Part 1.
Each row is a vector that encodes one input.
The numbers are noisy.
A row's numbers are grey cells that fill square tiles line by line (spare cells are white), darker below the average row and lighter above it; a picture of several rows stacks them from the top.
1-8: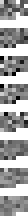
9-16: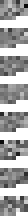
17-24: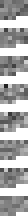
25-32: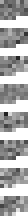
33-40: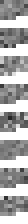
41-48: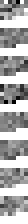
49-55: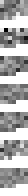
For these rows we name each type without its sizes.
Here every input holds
either a node of a tree, or three true/false values.
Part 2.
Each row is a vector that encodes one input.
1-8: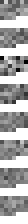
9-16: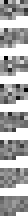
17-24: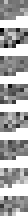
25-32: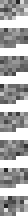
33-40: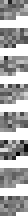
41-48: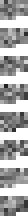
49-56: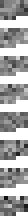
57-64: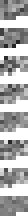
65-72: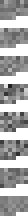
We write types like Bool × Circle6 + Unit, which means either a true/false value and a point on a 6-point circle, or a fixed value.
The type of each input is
(Bool × Bool × Bool + Unit) × (Tree8 + Unit).
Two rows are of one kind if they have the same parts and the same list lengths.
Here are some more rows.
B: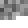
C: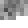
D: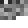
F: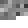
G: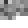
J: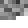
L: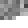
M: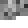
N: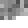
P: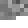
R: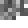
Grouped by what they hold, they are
B, F, L, N
C, D, J, P
G, M
R

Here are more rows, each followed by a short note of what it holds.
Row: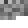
a node of an 8-node tree and three true/false values
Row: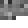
three true/false values
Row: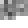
a node of an 8-node tree
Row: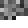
a node of an 8-node tree and three true/false values
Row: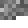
a node of an 8-node tree and three true/false values
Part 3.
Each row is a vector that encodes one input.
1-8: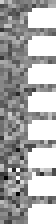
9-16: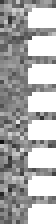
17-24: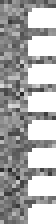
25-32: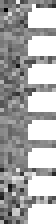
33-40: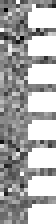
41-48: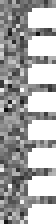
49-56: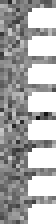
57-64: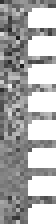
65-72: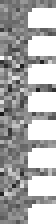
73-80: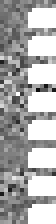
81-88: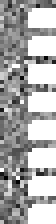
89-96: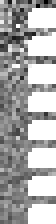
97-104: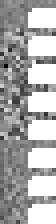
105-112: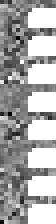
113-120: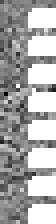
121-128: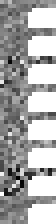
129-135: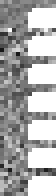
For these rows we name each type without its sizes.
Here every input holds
either a fixed value, or a node of a tree, or five true/false values.
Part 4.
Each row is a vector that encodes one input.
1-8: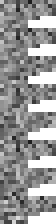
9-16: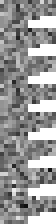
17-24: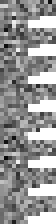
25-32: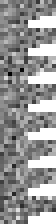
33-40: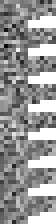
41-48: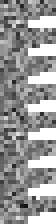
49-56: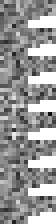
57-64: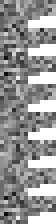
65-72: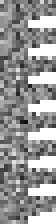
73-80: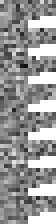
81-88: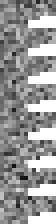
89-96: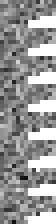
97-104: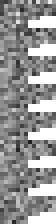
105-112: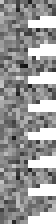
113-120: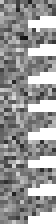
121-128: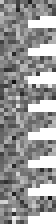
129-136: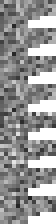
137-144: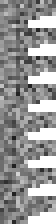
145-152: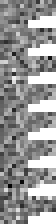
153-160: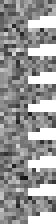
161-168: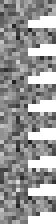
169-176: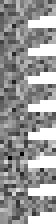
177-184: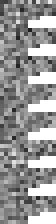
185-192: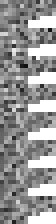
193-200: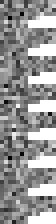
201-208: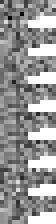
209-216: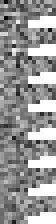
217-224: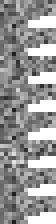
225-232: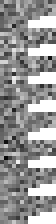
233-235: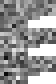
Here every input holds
either a point on a 6-point circle, or a fixed value, or three true/false values.
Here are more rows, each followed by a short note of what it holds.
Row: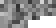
three true/false values
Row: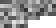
a point on a 6-point circle
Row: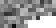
three true/false values
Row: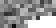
three true/false values
